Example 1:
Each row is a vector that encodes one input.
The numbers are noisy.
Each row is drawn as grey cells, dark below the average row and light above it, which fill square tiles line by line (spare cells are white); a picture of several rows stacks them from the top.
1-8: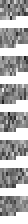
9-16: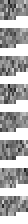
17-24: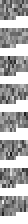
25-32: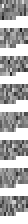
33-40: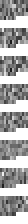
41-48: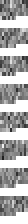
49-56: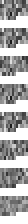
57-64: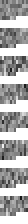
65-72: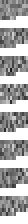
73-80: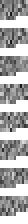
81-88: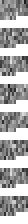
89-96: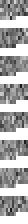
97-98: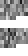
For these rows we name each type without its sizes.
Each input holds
a node of a tree.
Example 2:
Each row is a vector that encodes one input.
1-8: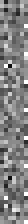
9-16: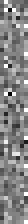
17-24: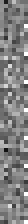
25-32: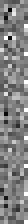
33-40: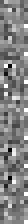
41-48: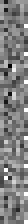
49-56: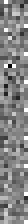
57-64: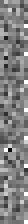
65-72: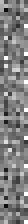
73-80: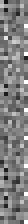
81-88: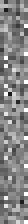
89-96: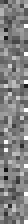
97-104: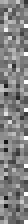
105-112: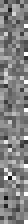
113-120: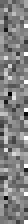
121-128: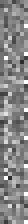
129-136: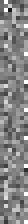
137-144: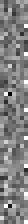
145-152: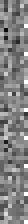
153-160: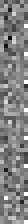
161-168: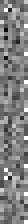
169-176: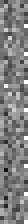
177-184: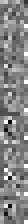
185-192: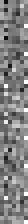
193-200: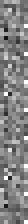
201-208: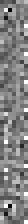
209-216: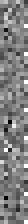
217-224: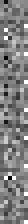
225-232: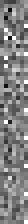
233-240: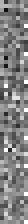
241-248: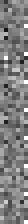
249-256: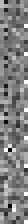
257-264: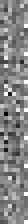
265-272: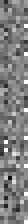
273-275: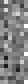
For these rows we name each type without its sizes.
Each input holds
a point on each of two lines.
